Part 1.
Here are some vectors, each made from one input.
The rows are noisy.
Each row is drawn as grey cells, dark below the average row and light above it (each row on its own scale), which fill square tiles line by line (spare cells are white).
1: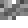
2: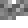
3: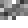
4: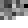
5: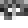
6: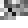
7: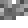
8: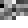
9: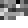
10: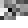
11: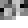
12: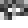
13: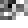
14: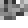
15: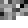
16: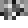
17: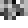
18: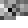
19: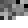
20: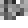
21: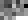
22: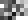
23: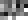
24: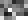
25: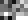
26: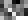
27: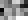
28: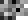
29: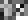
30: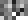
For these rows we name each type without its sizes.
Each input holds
a label.
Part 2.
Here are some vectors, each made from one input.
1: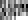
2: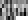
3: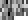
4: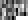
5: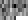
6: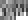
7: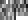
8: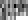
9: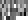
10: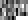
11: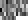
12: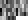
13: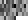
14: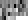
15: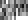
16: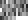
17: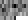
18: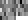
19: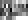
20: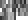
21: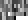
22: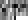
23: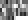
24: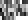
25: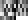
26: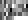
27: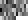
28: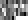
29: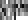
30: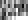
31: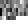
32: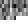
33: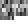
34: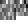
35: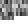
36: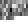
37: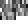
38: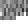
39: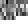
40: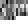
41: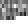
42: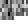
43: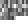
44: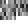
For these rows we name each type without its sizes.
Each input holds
either a fixed value, or three true/false values.
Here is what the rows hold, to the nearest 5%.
About 15% of them hold a fixed value. The rest hold three true/false values.
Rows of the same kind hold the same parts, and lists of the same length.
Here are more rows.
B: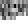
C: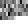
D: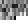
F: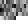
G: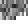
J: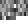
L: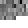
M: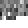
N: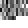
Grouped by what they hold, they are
B, C, F, J, L, M
D, G, N

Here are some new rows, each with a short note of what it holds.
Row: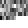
three true/false values
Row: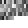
three true/false values
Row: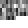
three true/false values
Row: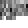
three true/false values
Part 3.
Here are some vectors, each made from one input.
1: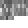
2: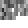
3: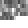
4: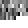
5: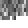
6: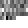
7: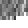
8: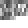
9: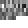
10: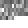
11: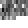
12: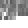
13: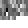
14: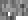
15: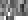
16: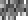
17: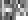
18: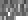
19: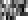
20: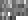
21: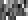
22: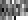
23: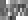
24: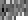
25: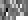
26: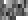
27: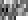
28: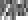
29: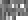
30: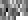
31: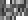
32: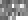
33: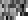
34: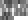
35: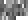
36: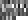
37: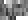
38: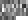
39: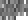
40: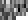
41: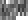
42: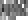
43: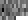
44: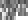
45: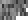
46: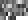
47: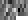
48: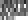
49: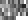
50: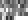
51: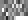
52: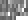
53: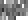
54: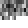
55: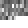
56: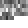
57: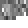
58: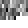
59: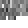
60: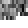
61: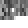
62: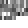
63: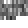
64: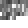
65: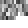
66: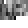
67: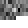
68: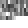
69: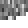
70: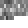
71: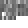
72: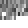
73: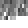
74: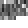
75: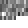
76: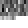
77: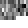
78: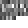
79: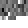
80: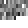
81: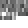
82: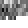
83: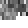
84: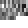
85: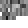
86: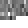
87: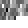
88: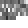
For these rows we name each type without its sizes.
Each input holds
a label.
